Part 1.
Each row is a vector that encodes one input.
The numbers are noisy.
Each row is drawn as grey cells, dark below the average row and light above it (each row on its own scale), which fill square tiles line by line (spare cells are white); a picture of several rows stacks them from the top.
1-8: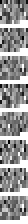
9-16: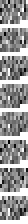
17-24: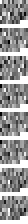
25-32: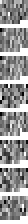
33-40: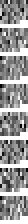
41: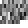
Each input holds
a point on an 8-point line.
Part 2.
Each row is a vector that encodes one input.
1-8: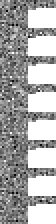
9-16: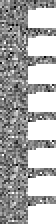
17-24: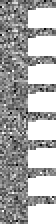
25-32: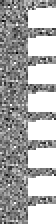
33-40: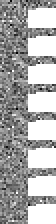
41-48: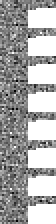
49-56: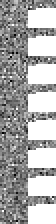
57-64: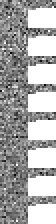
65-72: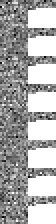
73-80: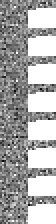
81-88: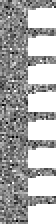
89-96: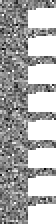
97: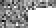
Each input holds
a point on a 15-point line.
